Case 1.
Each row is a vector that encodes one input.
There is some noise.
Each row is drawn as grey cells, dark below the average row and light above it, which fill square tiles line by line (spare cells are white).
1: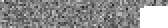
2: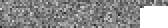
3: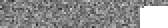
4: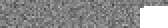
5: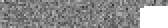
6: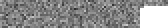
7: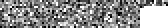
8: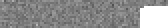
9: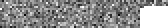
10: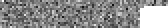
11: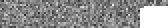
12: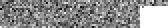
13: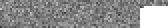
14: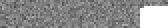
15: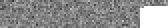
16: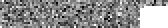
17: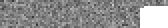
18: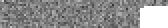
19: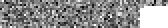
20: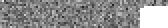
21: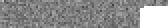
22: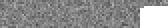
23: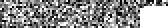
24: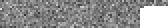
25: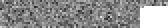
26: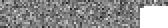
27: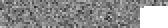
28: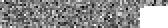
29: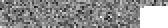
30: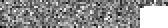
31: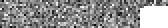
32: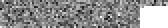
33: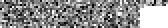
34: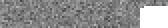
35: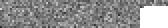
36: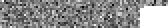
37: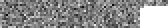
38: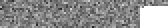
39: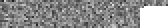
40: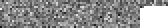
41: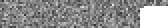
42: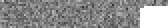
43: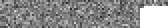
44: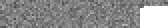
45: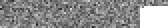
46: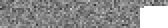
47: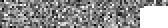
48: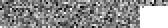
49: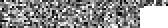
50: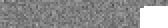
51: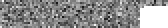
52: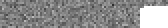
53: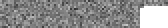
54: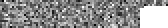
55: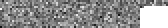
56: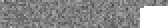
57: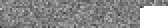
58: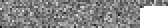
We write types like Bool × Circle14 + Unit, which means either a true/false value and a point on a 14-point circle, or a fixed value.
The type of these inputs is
Line7.
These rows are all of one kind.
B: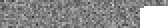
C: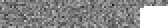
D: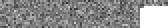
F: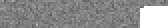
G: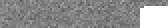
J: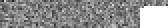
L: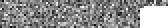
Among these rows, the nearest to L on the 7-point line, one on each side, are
B and G.
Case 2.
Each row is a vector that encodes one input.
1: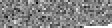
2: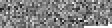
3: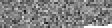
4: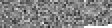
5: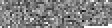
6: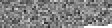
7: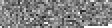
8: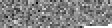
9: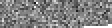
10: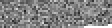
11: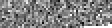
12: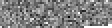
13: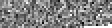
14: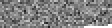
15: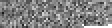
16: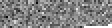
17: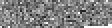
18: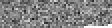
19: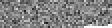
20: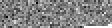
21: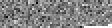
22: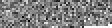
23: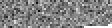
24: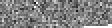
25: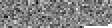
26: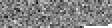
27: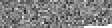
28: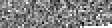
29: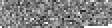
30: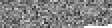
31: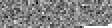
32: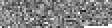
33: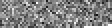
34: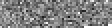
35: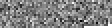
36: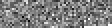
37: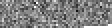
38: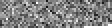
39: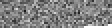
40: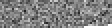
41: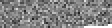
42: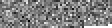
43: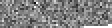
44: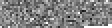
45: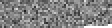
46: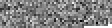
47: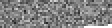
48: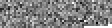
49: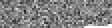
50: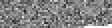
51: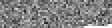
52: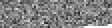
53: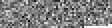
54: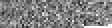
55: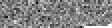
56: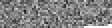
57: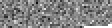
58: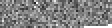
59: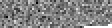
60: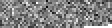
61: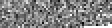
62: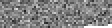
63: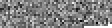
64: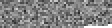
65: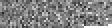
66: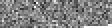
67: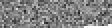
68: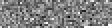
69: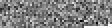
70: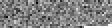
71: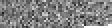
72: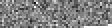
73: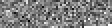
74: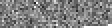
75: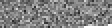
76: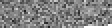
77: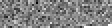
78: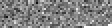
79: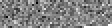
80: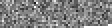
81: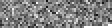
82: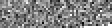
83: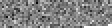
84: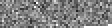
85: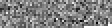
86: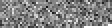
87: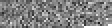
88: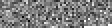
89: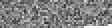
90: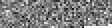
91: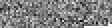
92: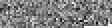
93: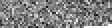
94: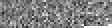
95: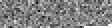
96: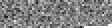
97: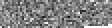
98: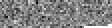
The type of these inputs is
Circle9.
